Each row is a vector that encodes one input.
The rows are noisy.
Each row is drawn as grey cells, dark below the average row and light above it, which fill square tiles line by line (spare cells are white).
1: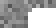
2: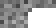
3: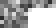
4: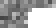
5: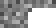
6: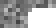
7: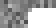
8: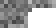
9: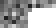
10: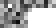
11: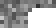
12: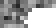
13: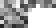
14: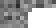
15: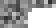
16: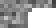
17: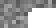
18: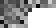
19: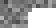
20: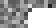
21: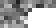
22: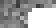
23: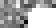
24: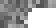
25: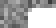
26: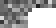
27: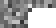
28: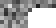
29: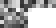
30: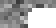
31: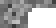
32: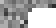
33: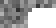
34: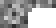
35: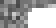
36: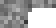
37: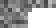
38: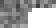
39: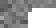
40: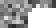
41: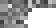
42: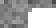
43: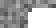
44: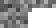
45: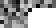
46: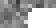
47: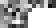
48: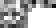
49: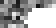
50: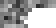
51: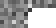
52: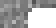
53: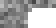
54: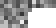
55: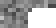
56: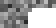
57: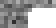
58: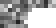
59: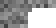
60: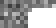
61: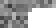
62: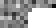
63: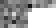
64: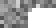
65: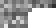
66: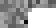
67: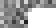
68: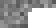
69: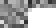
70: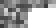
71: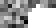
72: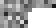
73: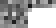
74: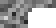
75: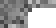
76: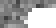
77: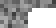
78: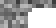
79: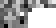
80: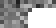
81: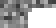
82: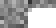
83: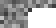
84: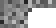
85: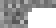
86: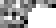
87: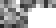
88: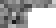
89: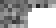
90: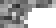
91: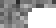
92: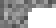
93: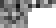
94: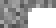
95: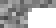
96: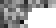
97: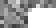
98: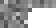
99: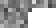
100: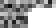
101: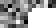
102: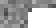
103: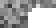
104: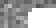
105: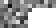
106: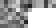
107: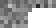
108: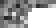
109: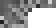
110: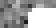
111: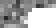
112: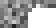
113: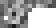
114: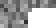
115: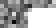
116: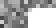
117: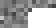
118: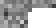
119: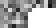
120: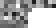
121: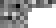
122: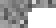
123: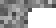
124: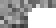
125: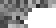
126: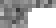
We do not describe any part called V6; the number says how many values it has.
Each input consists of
a true/false value, together with either a point on a 9-point line, or a value of V6.
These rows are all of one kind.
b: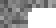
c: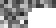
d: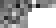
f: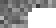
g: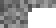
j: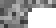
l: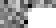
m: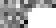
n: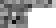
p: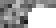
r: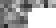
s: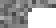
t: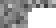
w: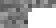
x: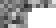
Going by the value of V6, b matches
c, f, n and s.
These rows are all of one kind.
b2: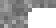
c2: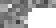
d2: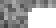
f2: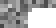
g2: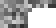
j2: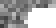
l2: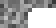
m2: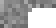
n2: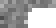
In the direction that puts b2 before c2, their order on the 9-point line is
g2, d2, n2, j2, m2, b2, f2, c2, l2.
